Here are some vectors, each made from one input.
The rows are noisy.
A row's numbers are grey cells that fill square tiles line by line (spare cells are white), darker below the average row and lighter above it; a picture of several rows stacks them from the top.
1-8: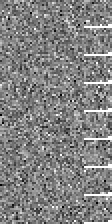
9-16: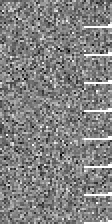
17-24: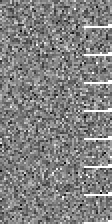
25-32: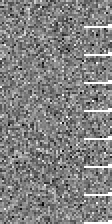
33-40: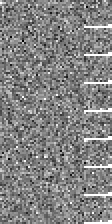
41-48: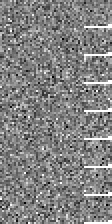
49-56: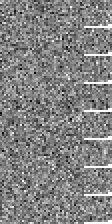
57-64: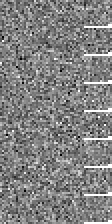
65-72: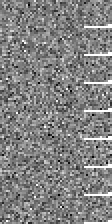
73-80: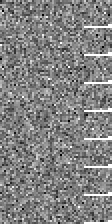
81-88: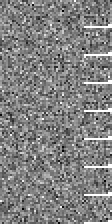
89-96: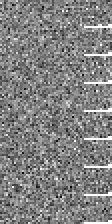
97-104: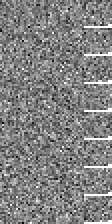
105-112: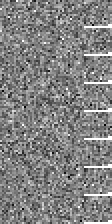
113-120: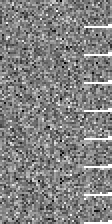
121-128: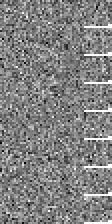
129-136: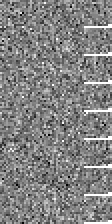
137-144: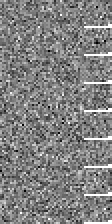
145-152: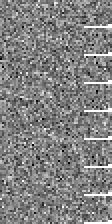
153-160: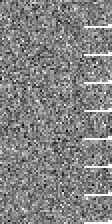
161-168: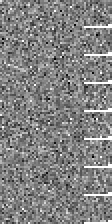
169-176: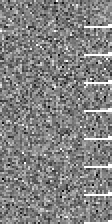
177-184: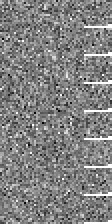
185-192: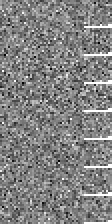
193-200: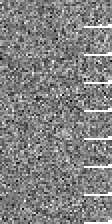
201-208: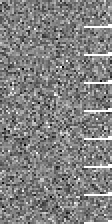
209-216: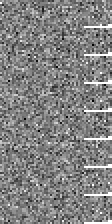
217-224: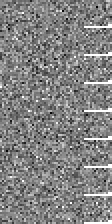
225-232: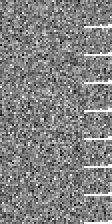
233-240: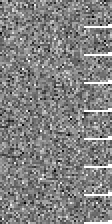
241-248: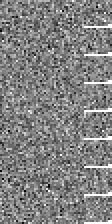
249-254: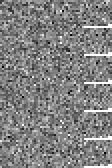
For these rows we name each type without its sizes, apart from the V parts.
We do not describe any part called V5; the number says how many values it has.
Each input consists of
a label, together with either a point on a line, or a value of V5.
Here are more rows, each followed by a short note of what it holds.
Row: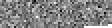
a label and a point on a line
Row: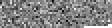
a label and a value of V5
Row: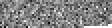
a label and a point on a line
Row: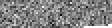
a label and a point on a line
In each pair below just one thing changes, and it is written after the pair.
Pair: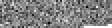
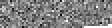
the label
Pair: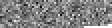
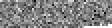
the place on the line
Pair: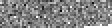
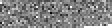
the place on the line
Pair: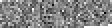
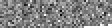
the place on the line
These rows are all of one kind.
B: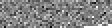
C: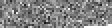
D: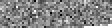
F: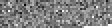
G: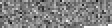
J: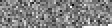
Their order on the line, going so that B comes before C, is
B, C, G, F, J, D.
